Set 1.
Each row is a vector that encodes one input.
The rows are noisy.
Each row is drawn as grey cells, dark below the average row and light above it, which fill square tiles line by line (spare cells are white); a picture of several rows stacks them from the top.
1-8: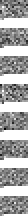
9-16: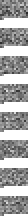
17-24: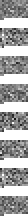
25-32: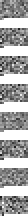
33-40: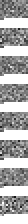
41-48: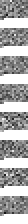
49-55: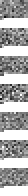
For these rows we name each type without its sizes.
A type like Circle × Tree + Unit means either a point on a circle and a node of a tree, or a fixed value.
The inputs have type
Line.
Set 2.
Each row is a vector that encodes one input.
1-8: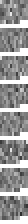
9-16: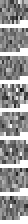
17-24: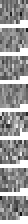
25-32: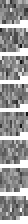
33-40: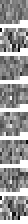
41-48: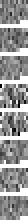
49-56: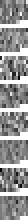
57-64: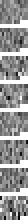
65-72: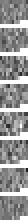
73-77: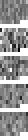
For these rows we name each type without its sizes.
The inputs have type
Bool × Bool × Bool × Bool + Unit.
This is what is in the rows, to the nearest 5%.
About 10% of them hold a fixed value. The rest hold four true/false values.
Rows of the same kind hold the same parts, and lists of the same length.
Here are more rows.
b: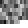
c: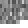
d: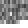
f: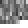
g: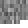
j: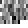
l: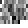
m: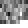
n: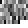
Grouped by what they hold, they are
b, c, d, f, g, m
j, l, n

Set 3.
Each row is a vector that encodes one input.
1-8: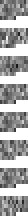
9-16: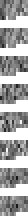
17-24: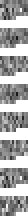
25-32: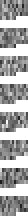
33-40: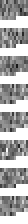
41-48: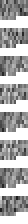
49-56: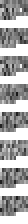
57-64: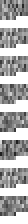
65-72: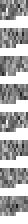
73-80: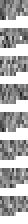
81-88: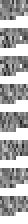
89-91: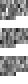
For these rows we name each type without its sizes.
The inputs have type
Label.
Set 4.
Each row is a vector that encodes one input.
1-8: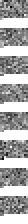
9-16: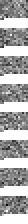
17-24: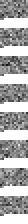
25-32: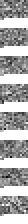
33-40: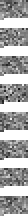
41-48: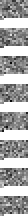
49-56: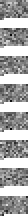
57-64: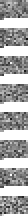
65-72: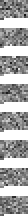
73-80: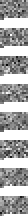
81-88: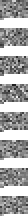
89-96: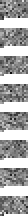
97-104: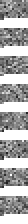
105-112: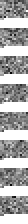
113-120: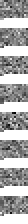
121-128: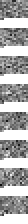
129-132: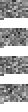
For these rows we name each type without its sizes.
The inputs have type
Bool × Bool × Bool × Bool.
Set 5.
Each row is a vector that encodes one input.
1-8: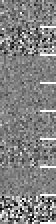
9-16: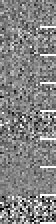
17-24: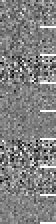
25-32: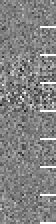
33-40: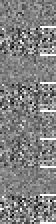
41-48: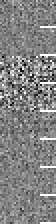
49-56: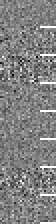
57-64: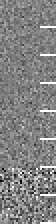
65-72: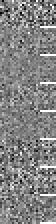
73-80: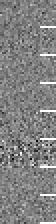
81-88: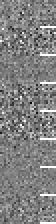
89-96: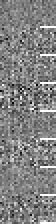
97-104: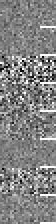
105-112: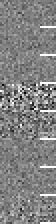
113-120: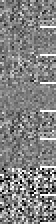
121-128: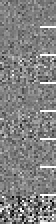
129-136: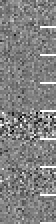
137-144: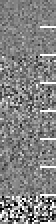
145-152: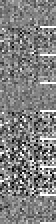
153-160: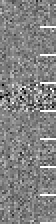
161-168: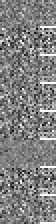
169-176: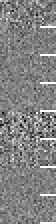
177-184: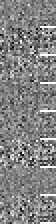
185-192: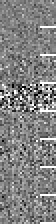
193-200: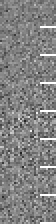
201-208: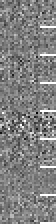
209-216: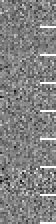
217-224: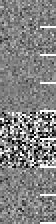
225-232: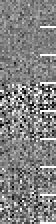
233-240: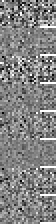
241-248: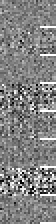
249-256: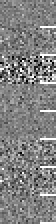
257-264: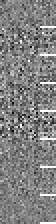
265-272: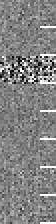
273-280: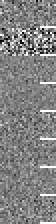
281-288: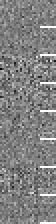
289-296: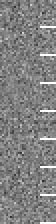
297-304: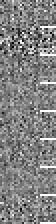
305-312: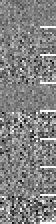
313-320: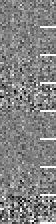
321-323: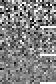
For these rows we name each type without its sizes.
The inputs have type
Circle + Unit.
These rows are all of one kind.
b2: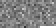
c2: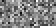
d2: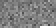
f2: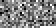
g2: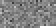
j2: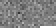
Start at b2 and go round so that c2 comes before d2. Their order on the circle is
b2, c2, g2, j2, f2, d2.
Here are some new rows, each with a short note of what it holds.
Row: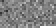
a point on a circle
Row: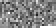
a fixed value
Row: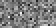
a point on a circle
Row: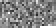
a fixed value
